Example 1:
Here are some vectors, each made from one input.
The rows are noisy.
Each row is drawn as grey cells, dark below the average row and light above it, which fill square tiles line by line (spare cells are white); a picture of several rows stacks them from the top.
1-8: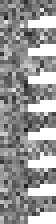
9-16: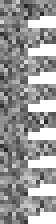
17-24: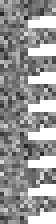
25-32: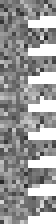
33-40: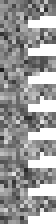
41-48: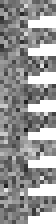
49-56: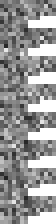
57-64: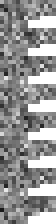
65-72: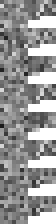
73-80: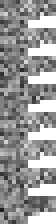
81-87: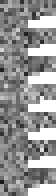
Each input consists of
either a point on a 9-point line, or a node of an 11-node tree.
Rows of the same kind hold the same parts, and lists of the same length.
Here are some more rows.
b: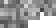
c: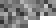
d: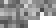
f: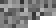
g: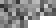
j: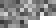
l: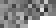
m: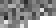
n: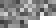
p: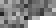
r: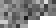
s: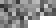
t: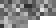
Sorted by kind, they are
b, c, d, g, j, n, s
f, l, m, p, r, t

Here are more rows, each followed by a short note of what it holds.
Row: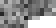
a node of an 11-node tree
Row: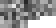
a node of an 11-node tree
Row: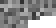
a node of an 11-node tree
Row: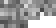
a point on a 9-point line
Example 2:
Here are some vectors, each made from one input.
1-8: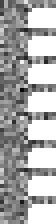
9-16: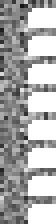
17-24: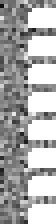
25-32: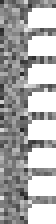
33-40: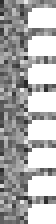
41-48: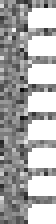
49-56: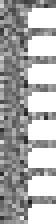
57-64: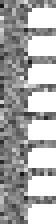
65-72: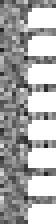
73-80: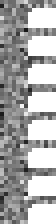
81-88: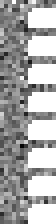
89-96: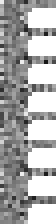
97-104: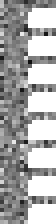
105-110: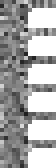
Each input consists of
a point on a 3-point line, a point on a 6-point line and a true/false value.
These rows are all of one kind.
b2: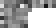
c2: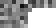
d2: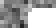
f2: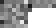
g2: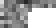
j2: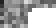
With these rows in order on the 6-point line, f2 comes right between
b2 and j2.
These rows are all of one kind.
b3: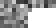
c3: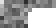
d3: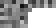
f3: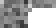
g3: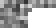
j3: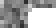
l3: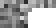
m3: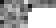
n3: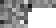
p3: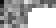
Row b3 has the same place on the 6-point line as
m3 and p3.
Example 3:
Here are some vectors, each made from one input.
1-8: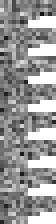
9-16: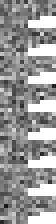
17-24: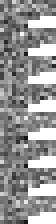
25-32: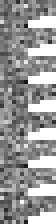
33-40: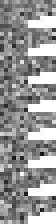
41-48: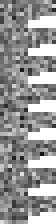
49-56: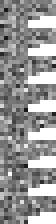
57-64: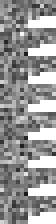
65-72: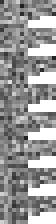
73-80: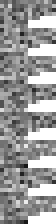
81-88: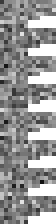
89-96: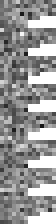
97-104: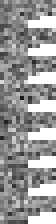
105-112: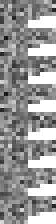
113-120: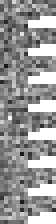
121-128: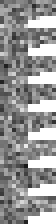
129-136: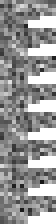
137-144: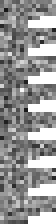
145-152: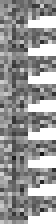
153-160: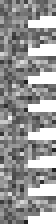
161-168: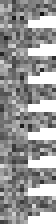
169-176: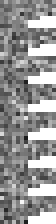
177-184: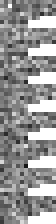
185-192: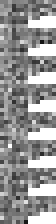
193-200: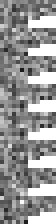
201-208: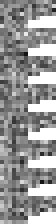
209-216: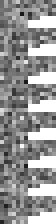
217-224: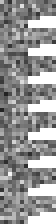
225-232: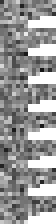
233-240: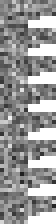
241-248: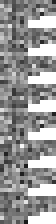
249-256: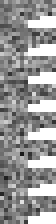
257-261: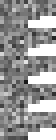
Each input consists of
either a point on a 19-point circle, or four true/false values.
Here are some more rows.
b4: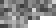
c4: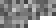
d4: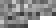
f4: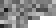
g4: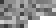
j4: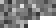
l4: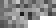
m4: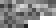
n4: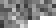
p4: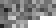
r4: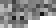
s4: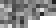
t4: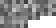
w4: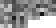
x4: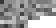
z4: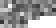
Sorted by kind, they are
b4, c4, d4, f4, g4, j4, l4, m4, n4, p4, t4, x4
r4, s4, w4, z4

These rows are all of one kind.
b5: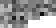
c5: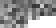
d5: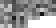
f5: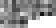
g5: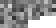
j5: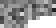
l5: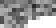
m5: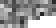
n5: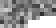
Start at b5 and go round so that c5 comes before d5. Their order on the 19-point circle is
b5, g5, j5, l5, c5, n5, f5, m5, d5.
